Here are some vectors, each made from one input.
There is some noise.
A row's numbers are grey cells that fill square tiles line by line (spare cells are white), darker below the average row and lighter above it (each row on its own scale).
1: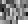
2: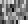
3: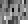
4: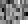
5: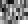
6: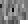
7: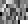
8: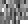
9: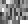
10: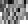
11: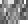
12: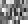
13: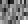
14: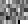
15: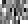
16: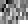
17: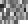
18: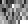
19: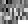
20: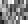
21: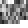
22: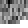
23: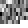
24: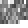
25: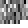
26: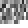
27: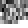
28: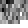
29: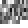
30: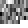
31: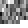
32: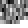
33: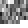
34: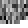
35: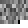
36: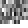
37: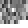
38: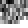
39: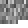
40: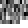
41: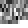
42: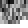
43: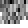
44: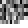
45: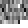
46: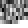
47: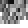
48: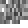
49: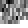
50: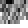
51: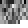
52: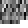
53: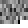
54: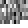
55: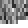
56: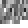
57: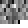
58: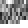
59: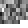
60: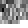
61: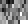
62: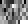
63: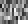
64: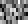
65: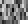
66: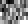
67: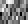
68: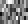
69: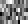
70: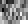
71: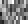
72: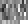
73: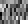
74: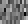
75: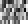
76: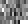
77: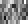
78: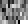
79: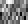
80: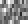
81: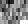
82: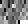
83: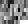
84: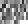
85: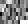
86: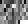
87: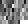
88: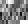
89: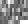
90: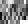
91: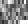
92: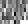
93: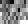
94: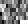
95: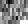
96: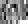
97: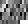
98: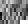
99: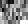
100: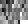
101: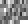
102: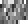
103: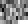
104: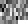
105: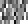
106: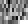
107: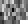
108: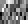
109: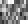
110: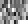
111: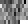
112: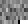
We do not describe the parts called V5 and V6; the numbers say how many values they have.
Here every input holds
one of 4 labels and a value of V5, together with either a fixed value, or a true/false value and a value of V6.
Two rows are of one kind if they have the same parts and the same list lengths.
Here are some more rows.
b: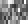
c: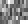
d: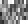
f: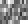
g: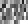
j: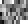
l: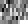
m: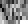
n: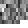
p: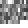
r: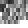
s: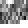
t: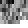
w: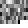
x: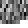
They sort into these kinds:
b, c, d, g, n, t
f, j, l, m, p, r, s, w, x

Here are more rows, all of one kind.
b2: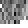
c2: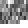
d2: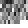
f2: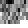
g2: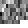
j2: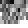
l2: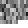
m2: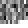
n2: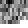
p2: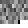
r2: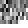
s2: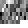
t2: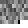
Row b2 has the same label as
d2, f2 and j2.
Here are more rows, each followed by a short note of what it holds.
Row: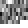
one of 4 labels and a value of V5
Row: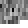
one of 4 labels, a true/false value, a value of V5 and a value of V6
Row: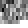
one of 4 labels, a true/false value, a value of V5 and a value of V6
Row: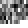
one of 4 labels and a value of V5
